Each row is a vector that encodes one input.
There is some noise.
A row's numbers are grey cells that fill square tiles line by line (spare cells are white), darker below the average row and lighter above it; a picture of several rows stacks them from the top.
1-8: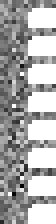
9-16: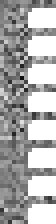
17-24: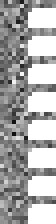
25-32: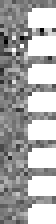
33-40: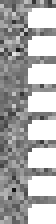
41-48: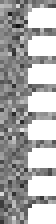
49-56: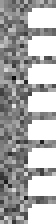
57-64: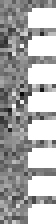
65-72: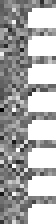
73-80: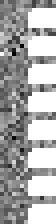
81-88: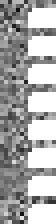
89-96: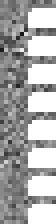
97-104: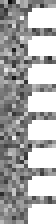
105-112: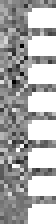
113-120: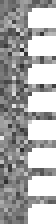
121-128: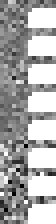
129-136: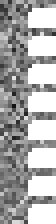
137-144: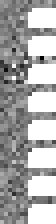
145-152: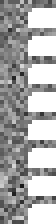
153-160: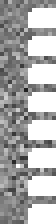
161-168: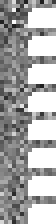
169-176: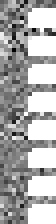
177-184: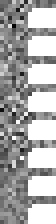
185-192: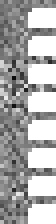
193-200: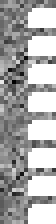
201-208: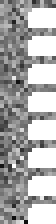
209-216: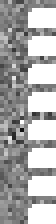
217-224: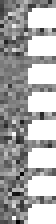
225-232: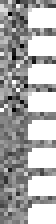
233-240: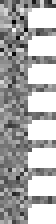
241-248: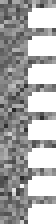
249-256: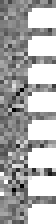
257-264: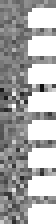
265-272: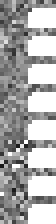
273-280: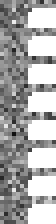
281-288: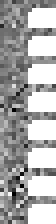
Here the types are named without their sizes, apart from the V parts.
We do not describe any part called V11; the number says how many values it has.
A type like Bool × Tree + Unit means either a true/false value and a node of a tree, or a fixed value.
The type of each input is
Bool × Label × V11 + List(Line).
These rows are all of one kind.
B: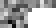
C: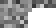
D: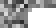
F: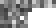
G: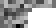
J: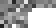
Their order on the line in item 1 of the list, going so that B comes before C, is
B, D, C, G, J, F.
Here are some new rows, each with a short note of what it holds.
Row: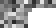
a label, a true/false value and a value of V11
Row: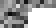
a list of two items
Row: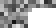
the empty list
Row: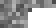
a list of one item
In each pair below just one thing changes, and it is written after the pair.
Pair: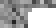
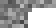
the value of V11
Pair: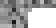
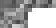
the value of V11
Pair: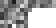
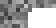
the value of V11
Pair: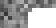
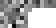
the value of V11
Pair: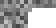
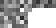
the value of V11
